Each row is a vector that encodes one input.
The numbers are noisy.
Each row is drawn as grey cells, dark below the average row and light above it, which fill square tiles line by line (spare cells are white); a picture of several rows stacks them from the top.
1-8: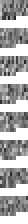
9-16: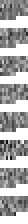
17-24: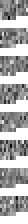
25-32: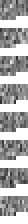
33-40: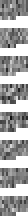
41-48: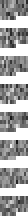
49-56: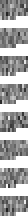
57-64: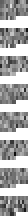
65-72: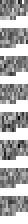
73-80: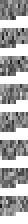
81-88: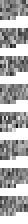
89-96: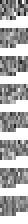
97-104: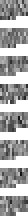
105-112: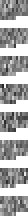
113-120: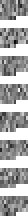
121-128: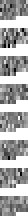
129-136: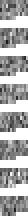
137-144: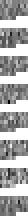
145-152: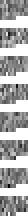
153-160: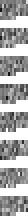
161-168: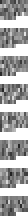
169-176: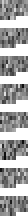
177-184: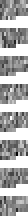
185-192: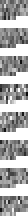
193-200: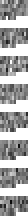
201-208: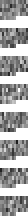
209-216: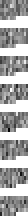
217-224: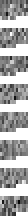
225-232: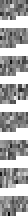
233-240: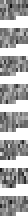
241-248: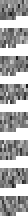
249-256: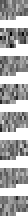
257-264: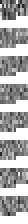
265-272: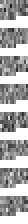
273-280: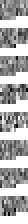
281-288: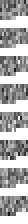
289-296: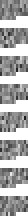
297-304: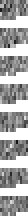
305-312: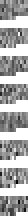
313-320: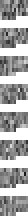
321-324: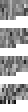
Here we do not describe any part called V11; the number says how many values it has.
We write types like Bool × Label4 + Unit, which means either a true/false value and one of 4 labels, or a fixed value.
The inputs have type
(Bool × Bool × Bool + Unit) × Line9 + V11 × V11.
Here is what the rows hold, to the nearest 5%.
About 65% of them hold a point on a 9-point line, together with either a fixed value, or three true/false values. The rest hold two values of V11.
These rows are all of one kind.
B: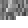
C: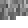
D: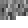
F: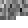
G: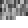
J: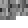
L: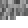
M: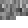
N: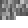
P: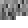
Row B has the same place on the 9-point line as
C, D, L and P.
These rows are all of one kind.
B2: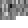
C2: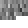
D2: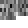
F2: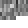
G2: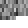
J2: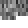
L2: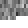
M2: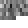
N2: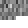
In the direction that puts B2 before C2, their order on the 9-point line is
B2, D2, M2, C2, L2, G2, N2, J2, F2.
